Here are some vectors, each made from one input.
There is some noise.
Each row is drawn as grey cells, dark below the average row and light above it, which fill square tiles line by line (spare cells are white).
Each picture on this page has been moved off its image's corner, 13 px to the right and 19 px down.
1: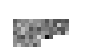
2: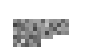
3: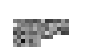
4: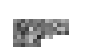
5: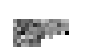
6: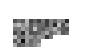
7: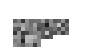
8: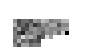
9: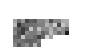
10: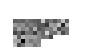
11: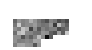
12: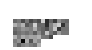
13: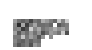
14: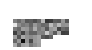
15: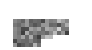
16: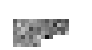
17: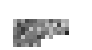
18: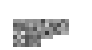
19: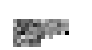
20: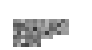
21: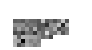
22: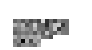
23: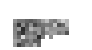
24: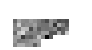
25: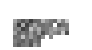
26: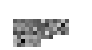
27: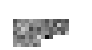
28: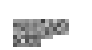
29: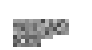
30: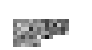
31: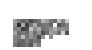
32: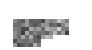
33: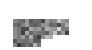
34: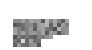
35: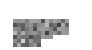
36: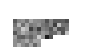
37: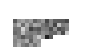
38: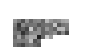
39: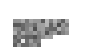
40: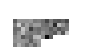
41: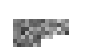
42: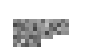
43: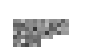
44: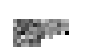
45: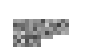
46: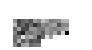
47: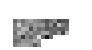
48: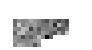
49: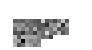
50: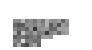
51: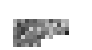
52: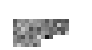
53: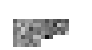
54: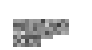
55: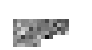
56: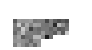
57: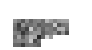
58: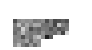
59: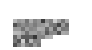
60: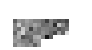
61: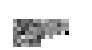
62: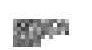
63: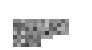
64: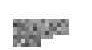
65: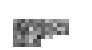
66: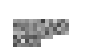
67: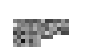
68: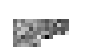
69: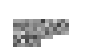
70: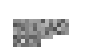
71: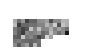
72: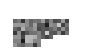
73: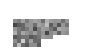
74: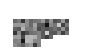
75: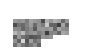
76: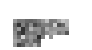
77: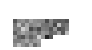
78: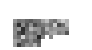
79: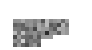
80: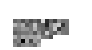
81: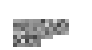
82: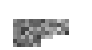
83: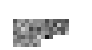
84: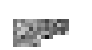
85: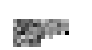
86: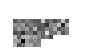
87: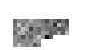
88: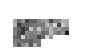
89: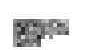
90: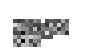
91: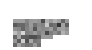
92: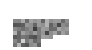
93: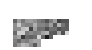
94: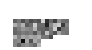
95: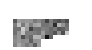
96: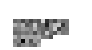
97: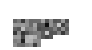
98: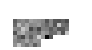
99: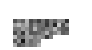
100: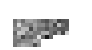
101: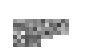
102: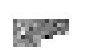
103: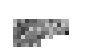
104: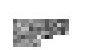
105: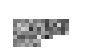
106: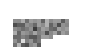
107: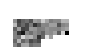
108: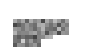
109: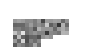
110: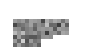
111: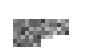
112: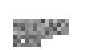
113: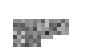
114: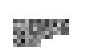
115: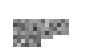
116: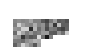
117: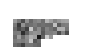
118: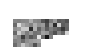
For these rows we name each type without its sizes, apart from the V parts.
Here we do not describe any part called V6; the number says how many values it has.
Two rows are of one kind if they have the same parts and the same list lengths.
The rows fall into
2 kinds.
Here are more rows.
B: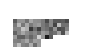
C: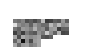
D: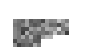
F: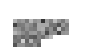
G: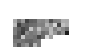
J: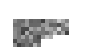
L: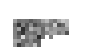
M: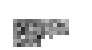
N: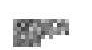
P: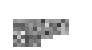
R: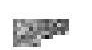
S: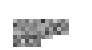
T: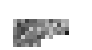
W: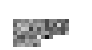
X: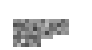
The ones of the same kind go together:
B, F, P, R, S, W, X
C, D, G, J, L, M, N, T

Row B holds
a point on each of two lines and a true/false value.
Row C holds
a true/false value and a value of V6.
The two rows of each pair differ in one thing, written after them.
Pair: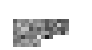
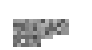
the true/false value
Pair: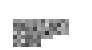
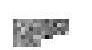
the true/false value
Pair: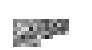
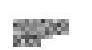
the true/false value
